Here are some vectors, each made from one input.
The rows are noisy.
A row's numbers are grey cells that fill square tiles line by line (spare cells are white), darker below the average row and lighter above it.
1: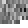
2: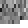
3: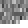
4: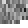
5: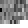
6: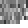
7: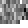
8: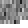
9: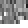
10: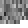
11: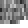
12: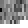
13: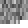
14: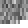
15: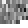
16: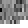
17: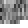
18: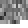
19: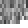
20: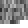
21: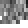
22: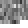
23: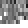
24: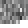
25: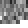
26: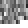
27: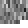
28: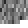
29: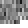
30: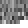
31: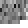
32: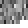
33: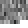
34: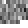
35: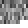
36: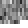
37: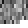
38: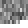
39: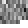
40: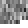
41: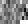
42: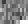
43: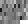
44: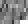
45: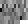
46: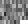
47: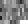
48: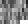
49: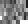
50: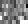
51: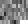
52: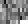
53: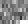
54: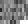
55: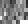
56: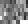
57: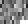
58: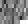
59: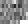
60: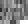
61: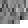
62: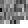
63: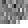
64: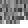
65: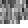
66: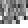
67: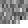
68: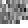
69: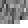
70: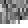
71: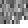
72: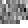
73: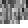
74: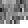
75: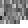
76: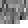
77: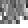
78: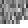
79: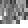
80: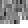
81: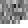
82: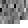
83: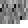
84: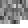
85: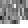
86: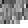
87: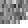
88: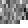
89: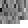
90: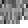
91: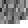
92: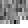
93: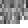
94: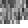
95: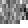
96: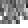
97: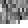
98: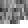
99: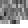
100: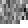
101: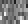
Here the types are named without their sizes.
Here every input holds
a point on a line, together with either a point on a circle, or a fixed value.
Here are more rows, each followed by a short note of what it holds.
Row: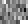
a point on a circle and a point on a line
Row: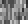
a point on a line
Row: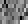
a point on a line
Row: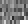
a point on a line
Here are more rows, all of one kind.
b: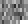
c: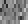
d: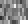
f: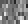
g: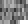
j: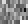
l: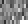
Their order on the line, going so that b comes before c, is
f, l, b, c, g, d, j.
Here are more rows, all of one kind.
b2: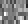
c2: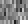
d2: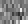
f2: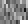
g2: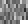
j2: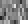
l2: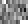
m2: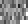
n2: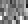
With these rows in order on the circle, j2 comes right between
b2 and l2.
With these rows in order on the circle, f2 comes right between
g2 and n2.
